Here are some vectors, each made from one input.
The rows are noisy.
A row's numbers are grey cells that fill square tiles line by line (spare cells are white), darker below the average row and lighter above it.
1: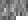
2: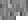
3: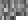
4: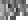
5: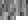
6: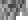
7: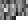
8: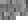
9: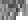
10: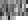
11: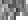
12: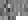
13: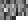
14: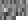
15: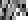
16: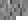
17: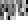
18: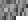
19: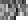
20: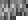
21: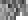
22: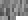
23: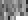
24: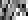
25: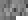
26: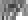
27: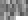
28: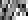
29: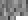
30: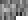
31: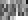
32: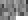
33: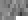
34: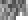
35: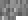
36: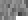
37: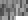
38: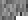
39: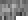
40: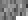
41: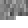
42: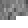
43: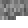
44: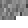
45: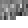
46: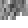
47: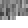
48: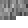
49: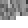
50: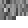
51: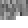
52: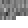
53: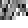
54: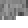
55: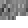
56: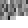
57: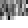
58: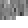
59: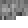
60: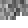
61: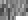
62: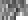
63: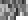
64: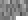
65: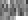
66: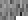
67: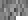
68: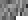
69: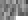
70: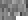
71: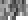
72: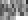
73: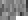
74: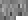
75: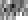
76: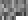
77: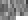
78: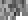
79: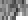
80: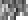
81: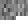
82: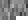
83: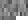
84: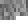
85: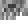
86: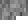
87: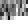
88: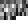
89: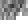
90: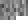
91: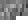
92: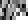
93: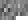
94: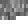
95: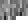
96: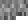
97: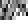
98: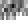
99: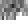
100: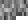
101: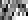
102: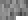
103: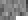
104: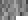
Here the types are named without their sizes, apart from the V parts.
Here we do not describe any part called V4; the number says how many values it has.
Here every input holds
a list of items, each a point on a circle and a value of V4.
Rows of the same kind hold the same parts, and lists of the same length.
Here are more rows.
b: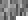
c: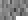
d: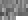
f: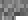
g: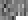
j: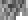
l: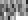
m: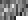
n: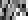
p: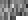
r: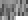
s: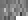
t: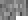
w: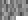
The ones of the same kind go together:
b, c, l, m, p, s, t, w
d, f, g, r
j
n

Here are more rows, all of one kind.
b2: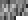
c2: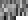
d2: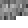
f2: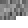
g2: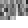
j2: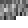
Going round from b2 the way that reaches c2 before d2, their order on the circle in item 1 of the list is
b2, j2, c2, f2, g2, d2.
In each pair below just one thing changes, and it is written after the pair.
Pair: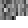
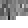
the value of V4 in item 1 of the list
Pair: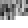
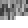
the value of V4 in item 1 of the list
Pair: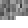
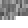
the place on the circle in item 1 of the list
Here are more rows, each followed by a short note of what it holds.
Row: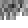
a list of one item
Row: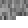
a list of three items
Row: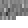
a list of two items
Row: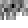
a list of one item
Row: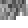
a list of one item
